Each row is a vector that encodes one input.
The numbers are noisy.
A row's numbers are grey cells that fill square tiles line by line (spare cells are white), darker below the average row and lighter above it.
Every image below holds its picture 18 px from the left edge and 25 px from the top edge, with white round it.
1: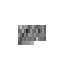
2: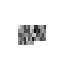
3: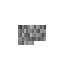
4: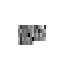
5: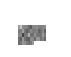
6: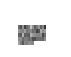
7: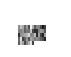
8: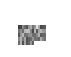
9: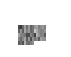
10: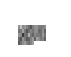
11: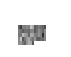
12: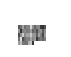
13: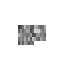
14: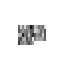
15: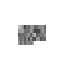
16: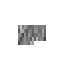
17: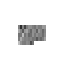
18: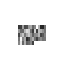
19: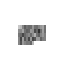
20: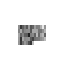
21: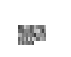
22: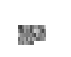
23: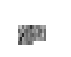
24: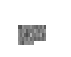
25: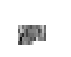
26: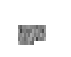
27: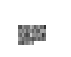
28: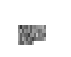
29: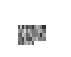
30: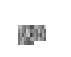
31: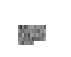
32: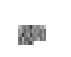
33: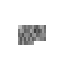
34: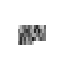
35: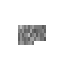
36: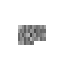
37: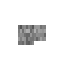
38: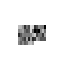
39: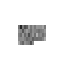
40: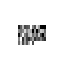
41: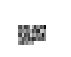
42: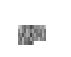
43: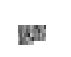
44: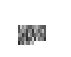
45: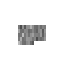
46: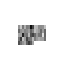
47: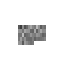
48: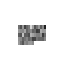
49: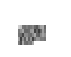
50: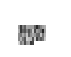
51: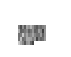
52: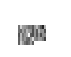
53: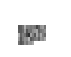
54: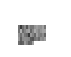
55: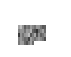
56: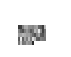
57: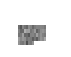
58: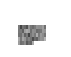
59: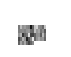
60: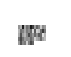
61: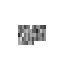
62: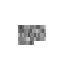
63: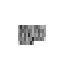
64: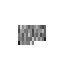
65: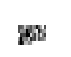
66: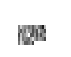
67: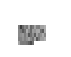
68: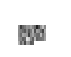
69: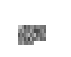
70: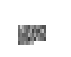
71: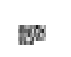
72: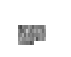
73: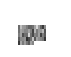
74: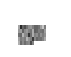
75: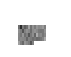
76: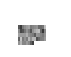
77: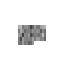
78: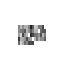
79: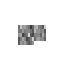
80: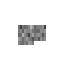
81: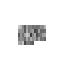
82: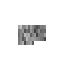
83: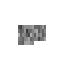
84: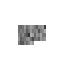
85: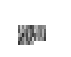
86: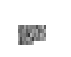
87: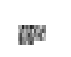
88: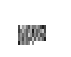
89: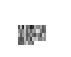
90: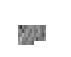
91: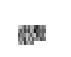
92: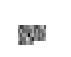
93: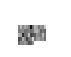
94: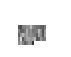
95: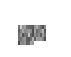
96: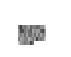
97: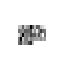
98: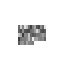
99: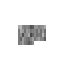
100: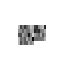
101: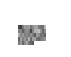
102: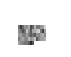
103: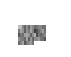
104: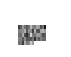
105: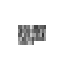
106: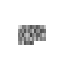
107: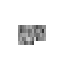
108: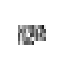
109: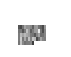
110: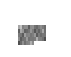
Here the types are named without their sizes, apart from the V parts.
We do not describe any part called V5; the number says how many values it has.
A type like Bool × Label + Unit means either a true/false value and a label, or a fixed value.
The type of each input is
List(Bool × V5).
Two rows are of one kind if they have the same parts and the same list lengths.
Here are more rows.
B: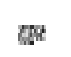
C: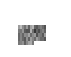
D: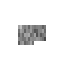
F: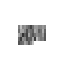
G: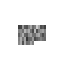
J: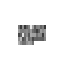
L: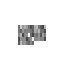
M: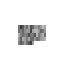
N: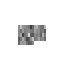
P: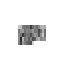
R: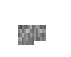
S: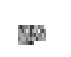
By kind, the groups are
B
C, D, F, L, N, P
G, J, M, R, S

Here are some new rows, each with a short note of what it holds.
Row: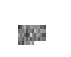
a list of two items
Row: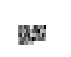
a list of two items
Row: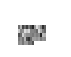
the empty list
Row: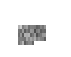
a list of one item
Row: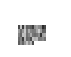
the empty list
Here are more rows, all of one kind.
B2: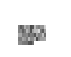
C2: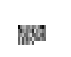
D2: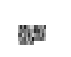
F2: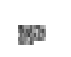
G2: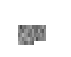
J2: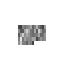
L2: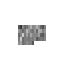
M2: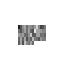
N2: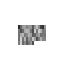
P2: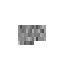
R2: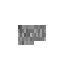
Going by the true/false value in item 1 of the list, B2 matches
G2, J2, N2 and P2.
